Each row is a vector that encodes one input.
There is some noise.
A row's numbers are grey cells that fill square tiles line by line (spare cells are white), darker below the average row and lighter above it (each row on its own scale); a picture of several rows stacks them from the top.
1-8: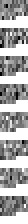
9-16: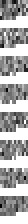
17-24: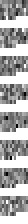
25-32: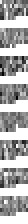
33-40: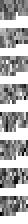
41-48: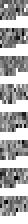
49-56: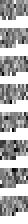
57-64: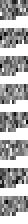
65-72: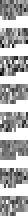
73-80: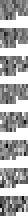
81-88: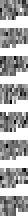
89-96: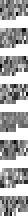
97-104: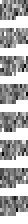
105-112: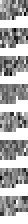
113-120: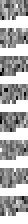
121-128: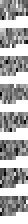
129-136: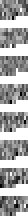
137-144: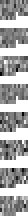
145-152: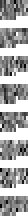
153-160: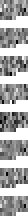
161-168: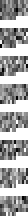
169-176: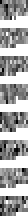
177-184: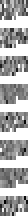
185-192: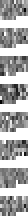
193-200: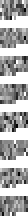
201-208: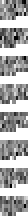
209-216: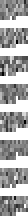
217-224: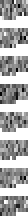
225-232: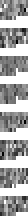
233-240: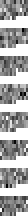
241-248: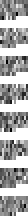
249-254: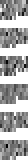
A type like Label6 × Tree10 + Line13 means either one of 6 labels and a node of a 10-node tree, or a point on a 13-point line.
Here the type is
Bool × Bool × Bool × Bool × Circle10 + Unit.
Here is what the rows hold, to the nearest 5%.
About 95% of them hold a point on a 10-point circle and four true/false values. The rest hold a fixed value.
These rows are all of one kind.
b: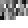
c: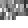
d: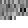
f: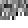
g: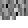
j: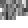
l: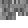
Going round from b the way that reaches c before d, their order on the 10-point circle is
b, c, f, g, d, j, l.
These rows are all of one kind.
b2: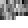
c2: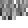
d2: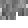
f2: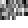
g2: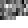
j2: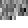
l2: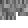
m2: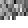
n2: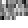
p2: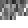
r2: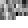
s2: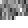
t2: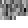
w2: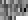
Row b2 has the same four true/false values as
f2, g2, l2 and r2.
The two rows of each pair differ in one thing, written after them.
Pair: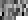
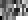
one of the four true/false values
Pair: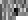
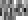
the place on the 10-point circle
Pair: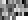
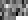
the place on the 10-point circle
